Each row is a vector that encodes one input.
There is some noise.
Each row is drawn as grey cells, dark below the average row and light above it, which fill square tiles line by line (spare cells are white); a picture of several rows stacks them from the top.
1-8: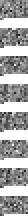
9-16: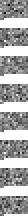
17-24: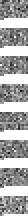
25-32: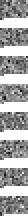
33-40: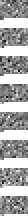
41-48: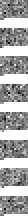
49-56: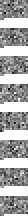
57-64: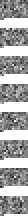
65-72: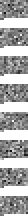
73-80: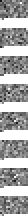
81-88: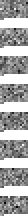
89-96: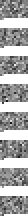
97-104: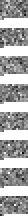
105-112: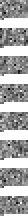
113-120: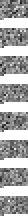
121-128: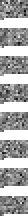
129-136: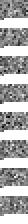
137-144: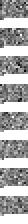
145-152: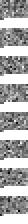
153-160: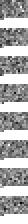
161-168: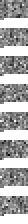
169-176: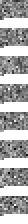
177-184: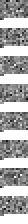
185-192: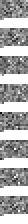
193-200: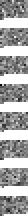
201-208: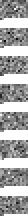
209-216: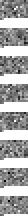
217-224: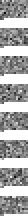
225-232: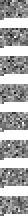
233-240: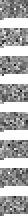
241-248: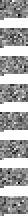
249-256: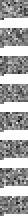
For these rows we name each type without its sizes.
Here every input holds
a list of points on a circle.
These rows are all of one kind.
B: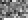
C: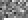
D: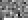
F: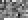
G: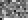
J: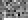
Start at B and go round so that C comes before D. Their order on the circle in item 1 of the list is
B, C, F, D, J, G.
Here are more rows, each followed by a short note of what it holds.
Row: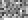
the empty list
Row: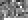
a list of two items
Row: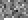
a list of one item
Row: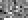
a list of three items
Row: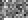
a list of two items
